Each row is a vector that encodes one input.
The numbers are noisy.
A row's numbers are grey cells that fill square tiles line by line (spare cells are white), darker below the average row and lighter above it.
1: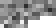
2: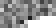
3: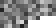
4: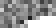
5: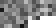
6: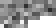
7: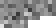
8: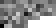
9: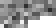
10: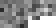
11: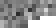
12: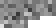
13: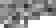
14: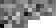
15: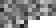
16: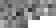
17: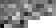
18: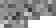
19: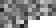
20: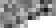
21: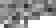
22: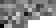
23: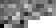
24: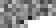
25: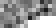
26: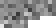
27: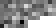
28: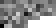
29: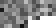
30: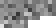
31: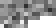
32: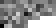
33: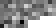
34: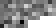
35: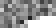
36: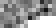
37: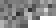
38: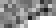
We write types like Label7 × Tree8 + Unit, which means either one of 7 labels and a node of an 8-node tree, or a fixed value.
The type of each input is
Bool × Line6.
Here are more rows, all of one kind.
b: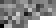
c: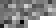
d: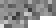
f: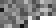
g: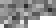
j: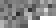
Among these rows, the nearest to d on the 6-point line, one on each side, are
g and j.
